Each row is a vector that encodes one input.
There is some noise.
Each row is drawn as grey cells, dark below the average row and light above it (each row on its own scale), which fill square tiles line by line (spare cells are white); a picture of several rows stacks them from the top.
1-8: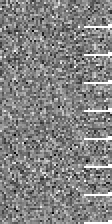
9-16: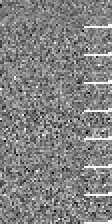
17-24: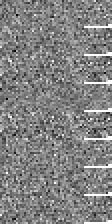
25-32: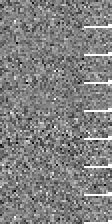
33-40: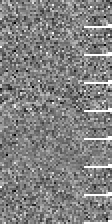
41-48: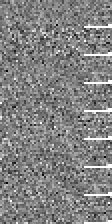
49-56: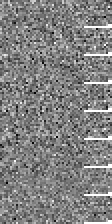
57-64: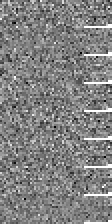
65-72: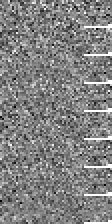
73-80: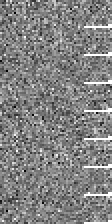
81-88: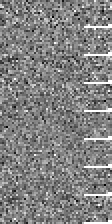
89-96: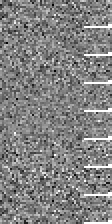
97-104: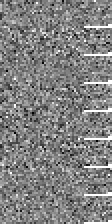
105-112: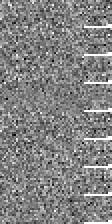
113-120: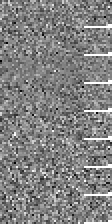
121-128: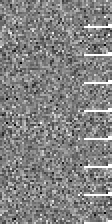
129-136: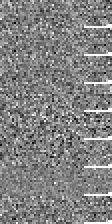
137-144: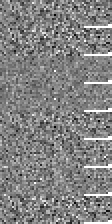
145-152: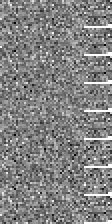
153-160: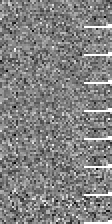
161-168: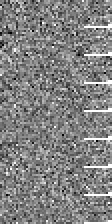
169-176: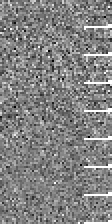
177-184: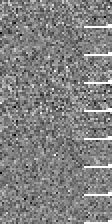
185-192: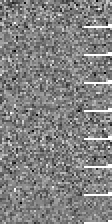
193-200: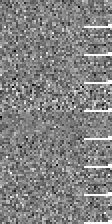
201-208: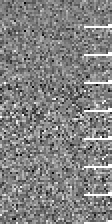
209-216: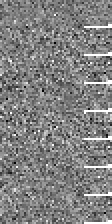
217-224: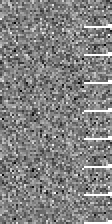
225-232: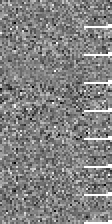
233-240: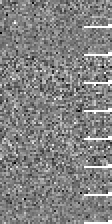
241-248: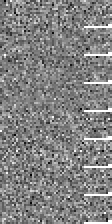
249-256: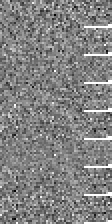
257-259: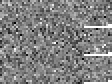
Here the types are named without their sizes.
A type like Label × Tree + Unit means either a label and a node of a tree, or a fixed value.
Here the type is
Bool × (Tree + Unit) + Circle × Circle × (Circle + Unit).
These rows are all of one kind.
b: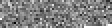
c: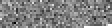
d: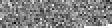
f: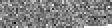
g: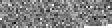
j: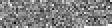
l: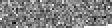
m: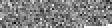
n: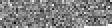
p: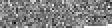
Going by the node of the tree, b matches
d, j, m and n.
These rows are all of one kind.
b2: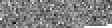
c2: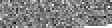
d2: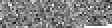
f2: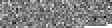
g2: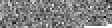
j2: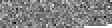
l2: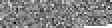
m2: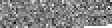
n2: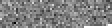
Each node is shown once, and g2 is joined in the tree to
d2 and f2.
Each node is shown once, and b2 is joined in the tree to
f2 and n2.
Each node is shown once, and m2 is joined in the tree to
d2.
